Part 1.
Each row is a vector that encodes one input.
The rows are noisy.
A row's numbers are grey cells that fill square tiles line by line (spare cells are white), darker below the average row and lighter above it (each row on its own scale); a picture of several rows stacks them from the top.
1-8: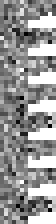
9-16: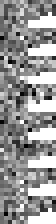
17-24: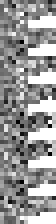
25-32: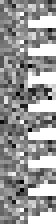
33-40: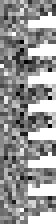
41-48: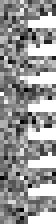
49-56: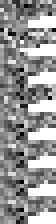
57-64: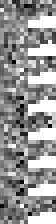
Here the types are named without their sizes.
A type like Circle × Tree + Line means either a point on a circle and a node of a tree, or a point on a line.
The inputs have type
Circle.
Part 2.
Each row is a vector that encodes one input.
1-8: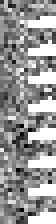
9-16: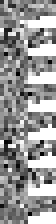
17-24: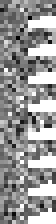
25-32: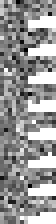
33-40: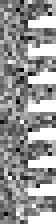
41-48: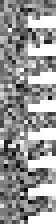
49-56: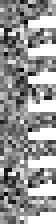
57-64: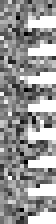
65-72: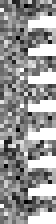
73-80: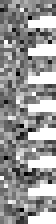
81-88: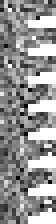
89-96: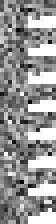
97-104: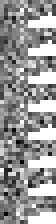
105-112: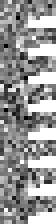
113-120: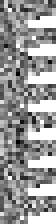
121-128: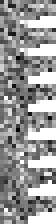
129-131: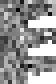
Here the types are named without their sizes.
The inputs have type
Circle.
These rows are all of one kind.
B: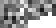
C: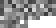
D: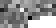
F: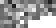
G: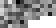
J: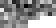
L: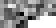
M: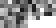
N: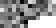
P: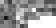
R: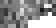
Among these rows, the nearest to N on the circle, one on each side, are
J and L.
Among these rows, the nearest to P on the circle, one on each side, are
B and F.
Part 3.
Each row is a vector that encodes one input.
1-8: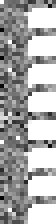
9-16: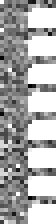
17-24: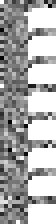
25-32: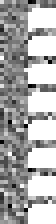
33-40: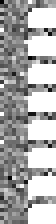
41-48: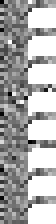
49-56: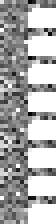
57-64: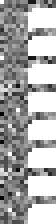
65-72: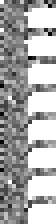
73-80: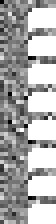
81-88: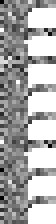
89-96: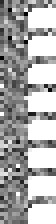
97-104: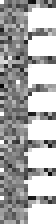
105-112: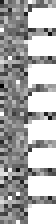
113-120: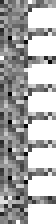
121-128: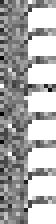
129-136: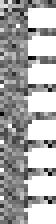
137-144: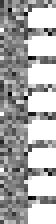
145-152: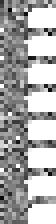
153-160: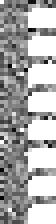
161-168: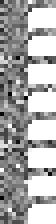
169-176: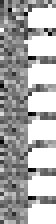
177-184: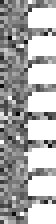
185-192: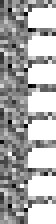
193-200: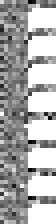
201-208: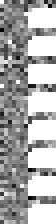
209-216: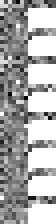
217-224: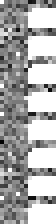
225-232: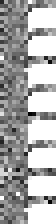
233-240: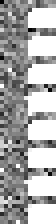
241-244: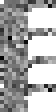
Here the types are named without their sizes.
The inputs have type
Line.
